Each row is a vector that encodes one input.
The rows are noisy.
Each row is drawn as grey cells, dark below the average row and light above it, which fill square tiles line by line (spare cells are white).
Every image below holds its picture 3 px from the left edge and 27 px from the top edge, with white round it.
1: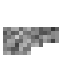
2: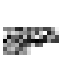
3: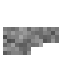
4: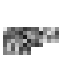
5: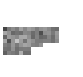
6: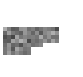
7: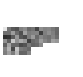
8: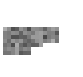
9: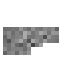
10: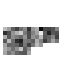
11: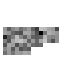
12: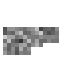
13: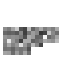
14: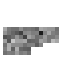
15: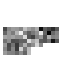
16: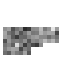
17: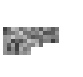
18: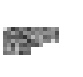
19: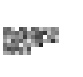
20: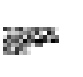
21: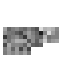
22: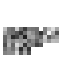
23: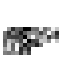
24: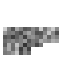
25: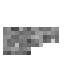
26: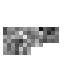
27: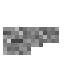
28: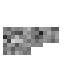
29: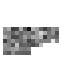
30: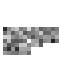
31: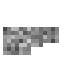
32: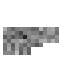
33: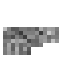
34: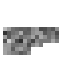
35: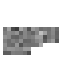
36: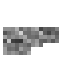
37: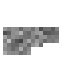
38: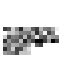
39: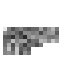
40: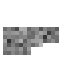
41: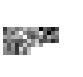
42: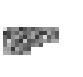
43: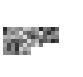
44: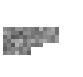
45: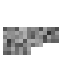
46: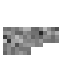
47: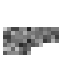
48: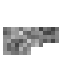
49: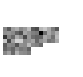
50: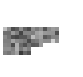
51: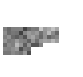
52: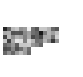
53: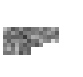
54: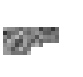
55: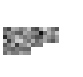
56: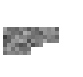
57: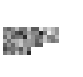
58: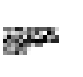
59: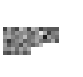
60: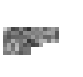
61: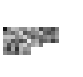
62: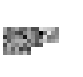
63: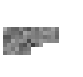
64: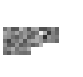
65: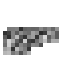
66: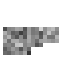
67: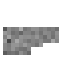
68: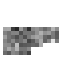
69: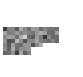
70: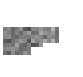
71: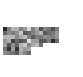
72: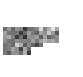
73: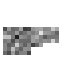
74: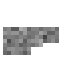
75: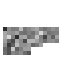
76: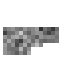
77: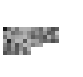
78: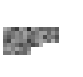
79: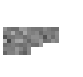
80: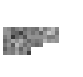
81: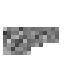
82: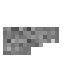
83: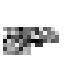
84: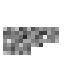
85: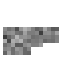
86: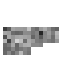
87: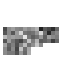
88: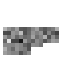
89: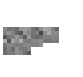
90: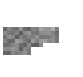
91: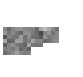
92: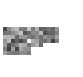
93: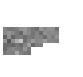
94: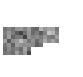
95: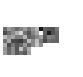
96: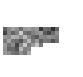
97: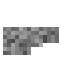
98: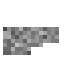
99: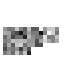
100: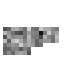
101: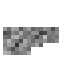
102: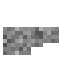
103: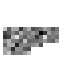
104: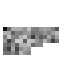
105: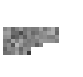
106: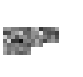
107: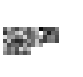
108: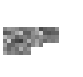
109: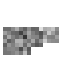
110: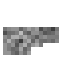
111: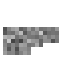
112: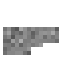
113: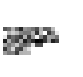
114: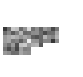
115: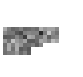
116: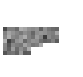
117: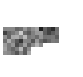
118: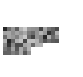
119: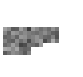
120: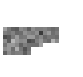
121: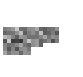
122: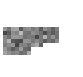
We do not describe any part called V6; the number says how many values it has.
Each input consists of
a list of up to two items, each a point on a 4-point line and a value of V6.
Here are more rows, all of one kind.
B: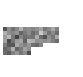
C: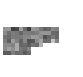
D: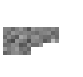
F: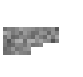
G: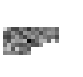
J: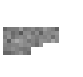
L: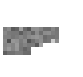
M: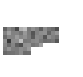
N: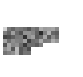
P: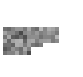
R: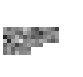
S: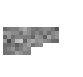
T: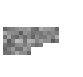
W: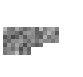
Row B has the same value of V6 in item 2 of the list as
G, L, M and R.
